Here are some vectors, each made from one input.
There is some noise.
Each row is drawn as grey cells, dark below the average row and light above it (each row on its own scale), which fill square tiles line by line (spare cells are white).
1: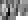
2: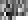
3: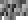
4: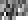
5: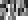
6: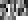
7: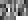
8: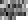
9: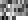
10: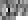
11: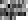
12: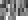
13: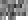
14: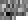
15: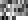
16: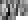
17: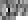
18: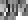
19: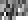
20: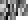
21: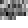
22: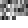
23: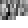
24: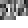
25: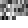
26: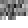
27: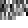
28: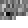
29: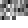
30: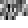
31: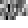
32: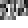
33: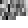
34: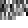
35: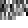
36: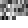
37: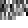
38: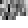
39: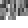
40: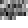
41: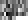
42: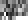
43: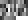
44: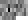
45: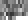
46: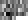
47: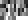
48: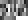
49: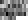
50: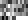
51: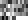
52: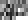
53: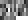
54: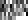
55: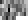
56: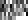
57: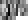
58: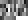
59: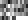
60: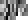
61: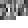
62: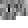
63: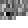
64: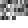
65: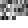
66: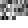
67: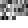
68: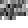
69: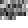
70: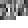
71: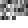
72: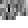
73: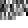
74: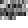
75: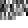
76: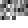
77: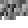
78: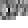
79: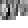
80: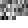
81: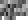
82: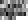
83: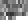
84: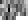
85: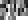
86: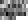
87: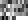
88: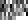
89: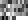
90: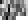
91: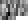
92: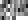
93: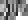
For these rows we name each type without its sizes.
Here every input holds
a list of items, each a point on a line and a true/false value.
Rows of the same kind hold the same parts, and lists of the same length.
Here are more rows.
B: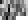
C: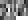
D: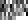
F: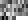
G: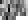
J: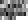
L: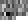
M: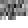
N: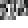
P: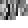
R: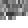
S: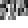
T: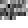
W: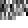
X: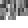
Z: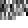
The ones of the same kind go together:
B, G, J, L, M, P, R, T
C, F, N, S, X
D, W, Z

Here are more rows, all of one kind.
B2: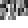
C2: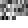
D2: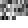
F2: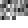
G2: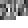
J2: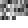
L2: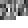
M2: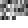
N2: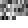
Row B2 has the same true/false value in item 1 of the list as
G2 and L2.
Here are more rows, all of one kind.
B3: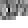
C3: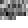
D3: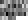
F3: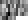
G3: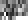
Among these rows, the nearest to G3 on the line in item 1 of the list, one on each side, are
B3 and D3.
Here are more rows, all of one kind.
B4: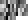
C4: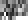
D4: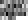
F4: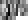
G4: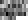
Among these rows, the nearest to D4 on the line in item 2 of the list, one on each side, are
F4 and G4.
